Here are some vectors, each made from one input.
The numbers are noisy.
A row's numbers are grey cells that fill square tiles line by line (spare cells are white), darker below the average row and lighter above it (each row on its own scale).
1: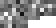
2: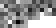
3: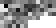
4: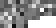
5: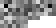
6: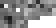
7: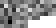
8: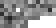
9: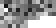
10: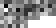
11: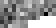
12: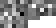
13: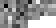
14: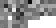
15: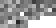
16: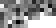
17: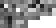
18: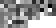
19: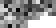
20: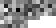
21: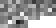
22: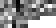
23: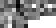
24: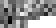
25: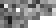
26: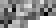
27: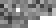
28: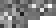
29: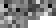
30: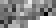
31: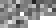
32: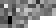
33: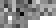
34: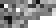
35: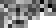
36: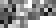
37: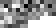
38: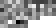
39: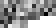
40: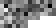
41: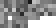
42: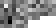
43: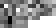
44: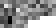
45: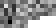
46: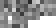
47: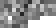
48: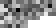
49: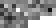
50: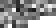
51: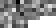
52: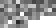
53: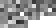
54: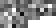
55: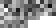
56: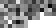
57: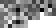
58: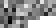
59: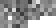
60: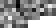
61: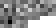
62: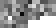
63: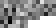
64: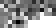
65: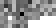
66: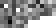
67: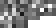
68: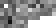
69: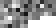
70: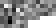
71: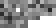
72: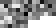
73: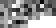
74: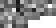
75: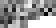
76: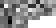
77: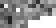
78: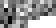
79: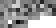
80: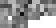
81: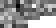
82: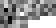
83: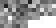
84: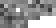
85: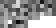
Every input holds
either a point on a 5-point line and a true/false value, or a point on a 6-point line.
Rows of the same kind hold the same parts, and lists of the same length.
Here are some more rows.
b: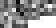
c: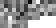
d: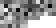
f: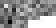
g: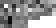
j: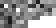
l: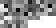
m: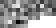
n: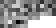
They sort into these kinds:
b, c, d, l, m, n
f, g, j

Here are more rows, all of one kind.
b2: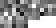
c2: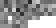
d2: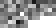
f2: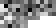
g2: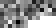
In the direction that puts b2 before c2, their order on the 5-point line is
b2, c2, f2, g2, d2.
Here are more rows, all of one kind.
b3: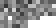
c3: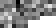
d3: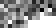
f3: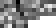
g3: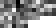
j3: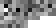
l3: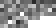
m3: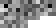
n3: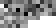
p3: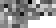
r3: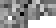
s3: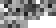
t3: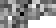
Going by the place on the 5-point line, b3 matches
p3, r3 and t3.
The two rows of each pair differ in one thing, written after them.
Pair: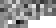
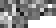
the place on the 5-point line
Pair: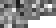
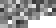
the place on the 5-point line
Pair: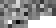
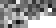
the true/false value
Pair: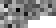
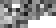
the true/false value
